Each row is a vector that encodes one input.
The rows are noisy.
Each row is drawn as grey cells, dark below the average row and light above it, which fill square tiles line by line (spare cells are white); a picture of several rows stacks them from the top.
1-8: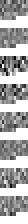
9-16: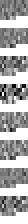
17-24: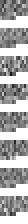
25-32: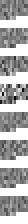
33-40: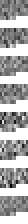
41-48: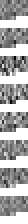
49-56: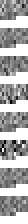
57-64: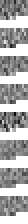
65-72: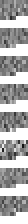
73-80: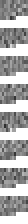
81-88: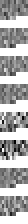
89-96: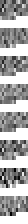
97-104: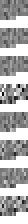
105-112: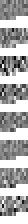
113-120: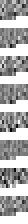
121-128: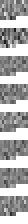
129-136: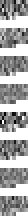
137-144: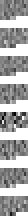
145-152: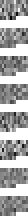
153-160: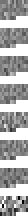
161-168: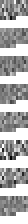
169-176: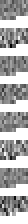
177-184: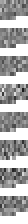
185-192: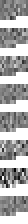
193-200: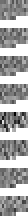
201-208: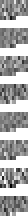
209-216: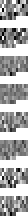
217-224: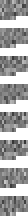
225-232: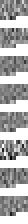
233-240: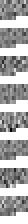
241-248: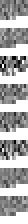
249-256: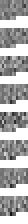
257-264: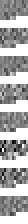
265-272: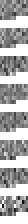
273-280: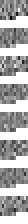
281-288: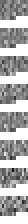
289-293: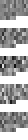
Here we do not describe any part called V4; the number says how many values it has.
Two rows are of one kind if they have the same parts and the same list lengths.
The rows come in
4 kinds.
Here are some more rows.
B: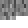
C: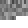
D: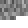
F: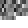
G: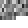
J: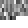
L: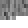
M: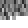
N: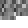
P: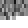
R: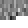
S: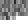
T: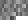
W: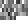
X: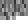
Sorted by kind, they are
B, G, L, M, P, S, X
C, F, J, R
D, N, T
W

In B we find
a node of each of two 10-node trees.
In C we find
a node of an 8-node tree and a true/false value.
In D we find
a true/false value and a value of V4.
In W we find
a fixed value.
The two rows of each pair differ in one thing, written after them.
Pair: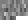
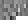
the true/false value
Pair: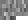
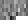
the true/false value
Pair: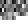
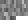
the value of V4
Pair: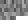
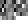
the true/false value
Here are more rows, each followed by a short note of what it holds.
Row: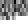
a node of each of two 10-node trees
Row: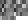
a true/false value and a value of V4
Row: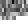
a fixed value
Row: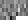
a true/false value and a value of V4
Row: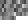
a node of an 8-node tree and a true/false value
